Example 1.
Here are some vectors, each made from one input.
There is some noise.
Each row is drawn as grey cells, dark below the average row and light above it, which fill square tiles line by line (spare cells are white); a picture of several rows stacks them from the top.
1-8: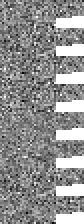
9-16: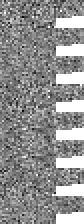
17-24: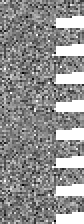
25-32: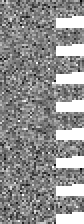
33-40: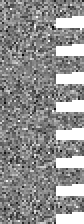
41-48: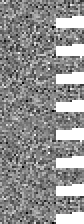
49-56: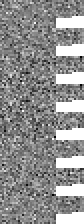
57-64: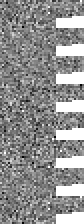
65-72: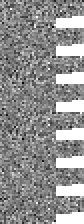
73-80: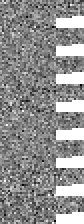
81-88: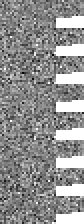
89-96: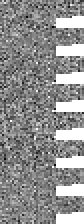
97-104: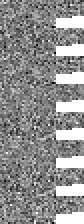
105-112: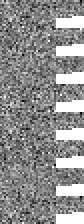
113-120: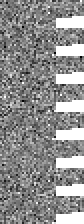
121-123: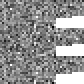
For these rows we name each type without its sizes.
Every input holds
either a point on a circle, or a point on a line, or three true/false values.
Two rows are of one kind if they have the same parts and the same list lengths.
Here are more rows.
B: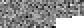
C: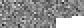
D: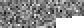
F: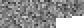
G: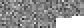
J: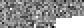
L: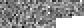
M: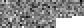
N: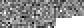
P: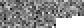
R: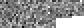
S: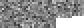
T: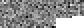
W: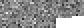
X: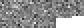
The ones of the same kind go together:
B, D, J, L, M, N, P, R, T
C, G, W, X
F, S

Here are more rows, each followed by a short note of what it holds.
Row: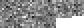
a point on a circle
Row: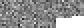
a point on a line
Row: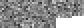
a point on a circle
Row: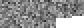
a point on a circle
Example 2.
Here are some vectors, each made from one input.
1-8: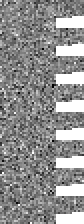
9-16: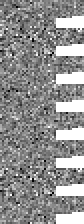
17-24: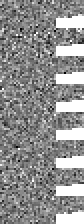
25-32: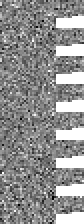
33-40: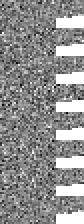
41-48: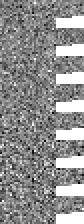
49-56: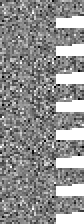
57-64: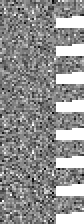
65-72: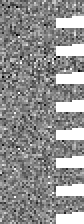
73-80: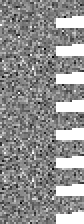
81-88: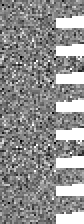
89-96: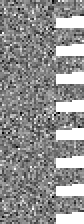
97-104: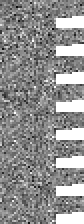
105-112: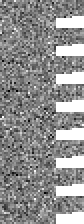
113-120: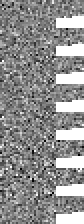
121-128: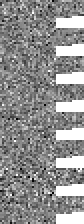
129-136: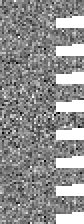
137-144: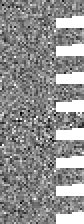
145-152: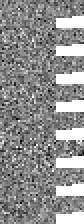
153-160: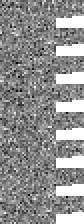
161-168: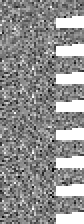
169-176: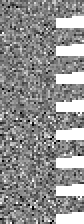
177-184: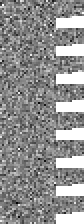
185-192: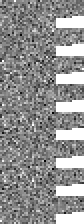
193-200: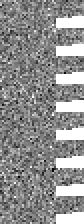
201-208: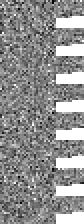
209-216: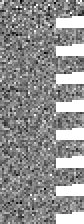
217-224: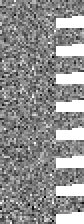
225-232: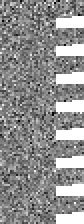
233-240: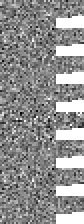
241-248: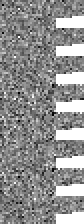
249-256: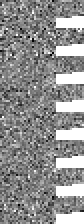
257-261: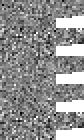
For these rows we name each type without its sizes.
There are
2 kinds of row.
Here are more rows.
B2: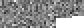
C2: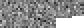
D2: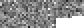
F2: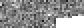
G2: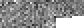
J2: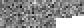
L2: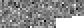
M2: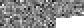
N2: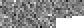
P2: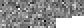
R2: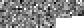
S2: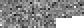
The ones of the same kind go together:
B2, C2, D2, F2, G2, J2, L2, N2, P2, S2
M2, R2

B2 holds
a point on each of two circles.
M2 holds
three true/false values.
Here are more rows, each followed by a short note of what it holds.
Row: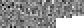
a point on each of two circles
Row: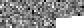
three true/false values
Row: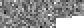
a point on each of two circles
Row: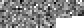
three true/false values
